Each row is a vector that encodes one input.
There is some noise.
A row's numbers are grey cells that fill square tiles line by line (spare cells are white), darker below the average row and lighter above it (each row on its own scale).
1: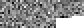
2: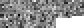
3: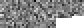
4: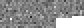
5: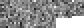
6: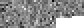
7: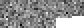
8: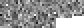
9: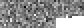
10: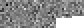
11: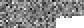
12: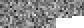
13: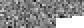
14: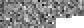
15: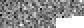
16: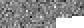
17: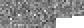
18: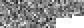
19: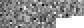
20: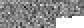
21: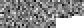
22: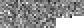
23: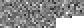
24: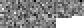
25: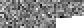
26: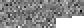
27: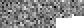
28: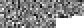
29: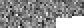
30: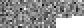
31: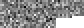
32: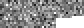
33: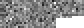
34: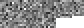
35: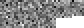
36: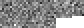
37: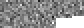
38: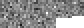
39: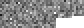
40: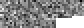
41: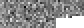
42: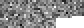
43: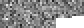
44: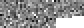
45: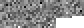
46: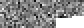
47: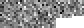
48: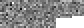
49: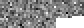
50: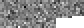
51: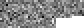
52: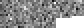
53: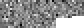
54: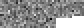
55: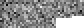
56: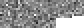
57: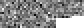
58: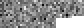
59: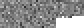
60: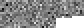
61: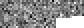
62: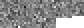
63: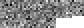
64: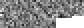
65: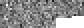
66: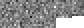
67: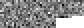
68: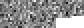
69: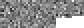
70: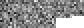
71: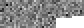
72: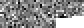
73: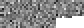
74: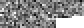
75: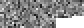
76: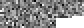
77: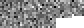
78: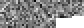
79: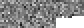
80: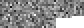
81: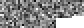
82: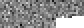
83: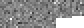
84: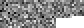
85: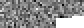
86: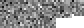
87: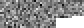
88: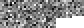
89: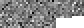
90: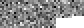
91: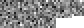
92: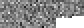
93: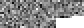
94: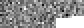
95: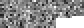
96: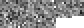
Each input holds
either one of 4 labels and three true/false values, or two labels (each one of 5).
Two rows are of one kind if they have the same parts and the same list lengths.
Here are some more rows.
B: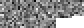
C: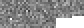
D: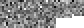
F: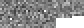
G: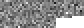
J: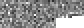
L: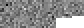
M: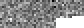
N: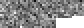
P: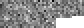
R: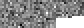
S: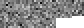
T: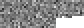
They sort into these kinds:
B, N
C, D, F, G, J, L, M, P, R, S, T

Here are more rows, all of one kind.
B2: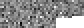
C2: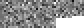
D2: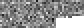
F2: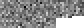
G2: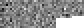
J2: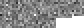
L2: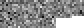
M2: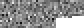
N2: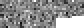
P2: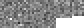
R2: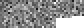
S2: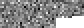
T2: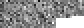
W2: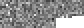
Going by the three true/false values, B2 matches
F2, N2 and S2.
